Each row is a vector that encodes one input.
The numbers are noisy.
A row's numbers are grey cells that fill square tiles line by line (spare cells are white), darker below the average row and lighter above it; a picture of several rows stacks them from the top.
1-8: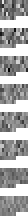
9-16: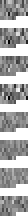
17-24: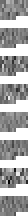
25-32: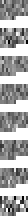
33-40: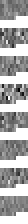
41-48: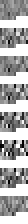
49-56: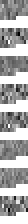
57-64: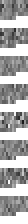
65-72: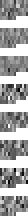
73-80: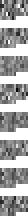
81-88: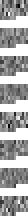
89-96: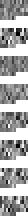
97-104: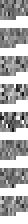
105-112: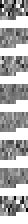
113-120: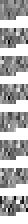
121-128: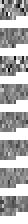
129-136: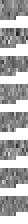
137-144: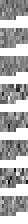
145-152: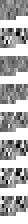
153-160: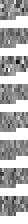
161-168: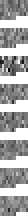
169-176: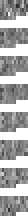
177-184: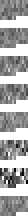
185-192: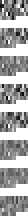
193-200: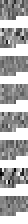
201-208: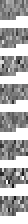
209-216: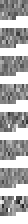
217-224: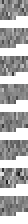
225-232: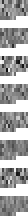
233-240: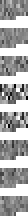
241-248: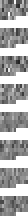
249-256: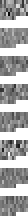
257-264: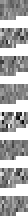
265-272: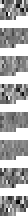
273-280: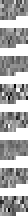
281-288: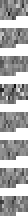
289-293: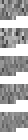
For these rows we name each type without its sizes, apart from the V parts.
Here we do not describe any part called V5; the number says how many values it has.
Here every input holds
a true/false value, together with either a point on a line, or a list of values of V5.
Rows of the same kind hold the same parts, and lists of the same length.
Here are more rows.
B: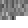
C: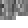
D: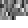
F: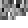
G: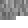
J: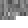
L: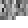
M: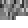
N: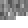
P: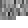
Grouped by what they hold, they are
B, D, F, L
C, N, P
G, M
J

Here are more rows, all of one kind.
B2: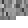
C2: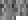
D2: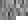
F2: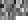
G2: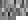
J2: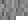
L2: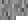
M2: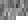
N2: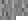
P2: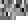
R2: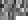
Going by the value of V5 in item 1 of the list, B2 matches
P2 and R2.
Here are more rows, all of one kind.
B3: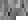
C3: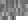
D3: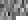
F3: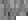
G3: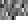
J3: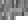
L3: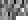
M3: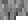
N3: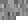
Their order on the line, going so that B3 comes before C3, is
N3, L3, M3, F3, D3, B3, C3, G3, J3.
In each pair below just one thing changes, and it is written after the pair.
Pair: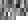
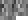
the value of V5 in item 1 of the list
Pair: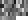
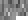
the value of V5 in item 1 of the list
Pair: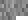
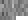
the value of V5 in item 1 of the list
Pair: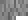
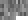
the true/false value
